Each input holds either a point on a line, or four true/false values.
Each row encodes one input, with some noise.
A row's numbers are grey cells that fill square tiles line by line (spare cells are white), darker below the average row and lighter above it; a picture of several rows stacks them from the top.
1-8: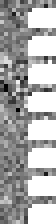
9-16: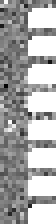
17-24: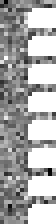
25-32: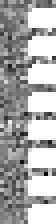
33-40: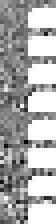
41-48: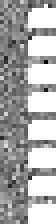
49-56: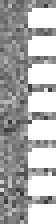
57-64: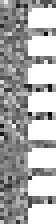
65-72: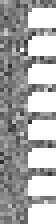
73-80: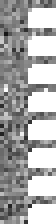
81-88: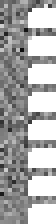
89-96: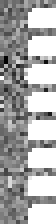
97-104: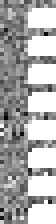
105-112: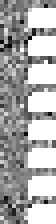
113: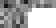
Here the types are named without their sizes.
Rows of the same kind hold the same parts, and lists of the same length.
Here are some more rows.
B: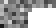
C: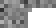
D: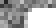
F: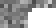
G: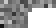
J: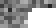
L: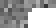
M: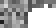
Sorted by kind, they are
B, C, G
D, F, J, L, M

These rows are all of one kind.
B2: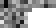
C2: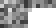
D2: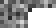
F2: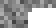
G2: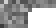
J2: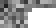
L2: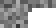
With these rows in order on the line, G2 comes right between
D2 and F2.
